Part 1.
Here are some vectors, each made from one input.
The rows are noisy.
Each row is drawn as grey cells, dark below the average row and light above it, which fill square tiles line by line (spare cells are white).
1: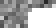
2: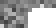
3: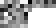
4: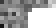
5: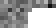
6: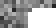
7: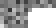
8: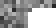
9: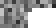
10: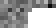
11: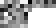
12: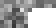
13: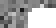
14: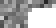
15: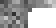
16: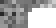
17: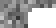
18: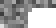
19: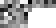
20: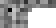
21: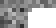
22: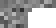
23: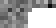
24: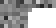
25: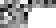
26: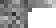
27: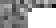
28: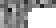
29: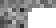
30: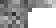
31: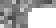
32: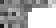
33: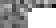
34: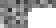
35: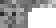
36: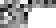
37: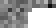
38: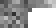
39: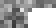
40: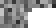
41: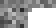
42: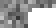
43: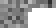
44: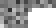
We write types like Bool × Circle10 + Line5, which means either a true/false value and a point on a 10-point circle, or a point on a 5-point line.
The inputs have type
Label5 × Label5 + Unit.
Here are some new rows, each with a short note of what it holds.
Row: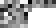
a fixed value
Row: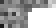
two labels (each one of 5)
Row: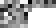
a fixed value
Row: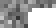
two labels (each one of 5)
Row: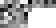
a fixed value
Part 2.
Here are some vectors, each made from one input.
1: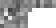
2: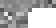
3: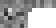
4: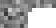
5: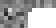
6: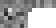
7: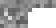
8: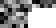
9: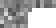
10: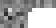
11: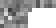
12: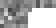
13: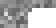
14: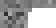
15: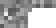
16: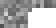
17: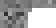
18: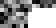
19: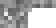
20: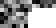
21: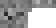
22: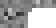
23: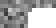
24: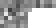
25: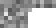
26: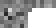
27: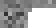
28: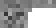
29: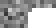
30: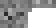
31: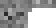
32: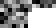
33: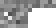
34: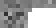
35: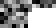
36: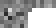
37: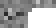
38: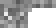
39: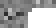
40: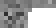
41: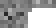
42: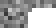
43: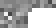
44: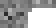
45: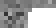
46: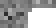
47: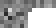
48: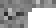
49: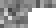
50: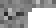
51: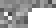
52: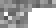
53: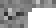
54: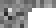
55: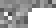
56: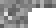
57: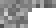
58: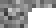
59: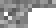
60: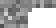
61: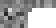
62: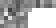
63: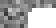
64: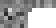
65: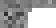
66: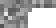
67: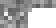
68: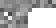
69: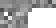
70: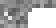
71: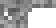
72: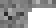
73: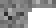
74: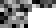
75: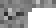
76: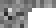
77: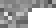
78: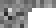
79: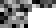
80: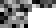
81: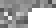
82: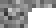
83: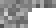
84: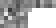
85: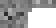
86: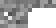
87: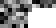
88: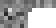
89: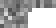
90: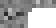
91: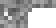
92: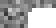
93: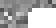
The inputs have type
List2(Line5).
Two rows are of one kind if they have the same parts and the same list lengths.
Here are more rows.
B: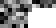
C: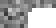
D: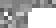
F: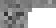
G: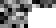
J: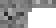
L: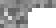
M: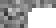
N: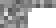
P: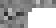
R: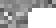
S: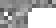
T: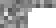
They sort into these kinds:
B, G
C, F, J, M, P
D, L, N, R, S, T

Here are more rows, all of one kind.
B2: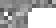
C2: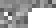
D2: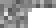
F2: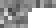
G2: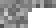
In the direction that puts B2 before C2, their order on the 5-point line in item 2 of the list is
D2, B2, C2, F2, G2.
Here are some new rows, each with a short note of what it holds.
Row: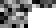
the empty list
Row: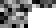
the empty list
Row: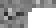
a list of one item
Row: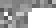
a list of two items
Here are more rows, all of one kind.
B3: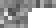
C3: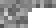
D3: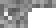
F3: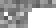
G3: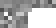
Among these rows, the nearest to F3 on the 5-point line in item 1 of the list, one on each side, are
D3 and G3.
